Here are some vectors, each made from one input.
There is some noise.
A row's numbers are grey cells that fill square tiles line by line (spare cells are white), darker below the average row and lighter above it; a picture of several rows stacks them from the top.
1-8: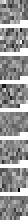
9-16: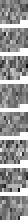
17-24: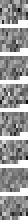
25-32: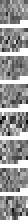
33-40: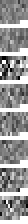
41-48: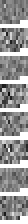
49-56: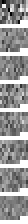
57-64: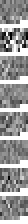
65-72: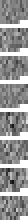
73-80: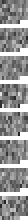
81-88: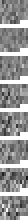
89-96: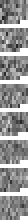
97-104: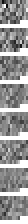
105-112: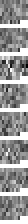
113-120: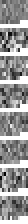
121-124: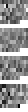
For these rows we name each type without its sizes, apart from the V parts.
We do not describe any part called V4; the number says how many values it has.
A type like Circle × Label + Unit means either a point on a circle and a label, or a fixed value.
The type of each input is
List(Bool × (Line + V4)).
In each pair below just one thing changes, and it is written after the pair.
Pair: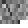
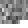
the value of V4 in item 2 of the list
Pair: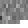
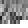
the true/false value in item 2 of the list
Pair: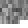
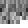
the value of V4 in item 2 of the list
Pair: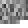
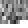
the true/false value in item 1 of the list
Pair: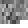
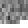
the true/false value in item 2 of the list
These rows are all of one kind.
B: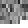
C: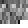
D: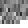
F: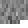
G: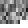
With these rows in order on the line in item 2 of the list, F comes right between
C and G.
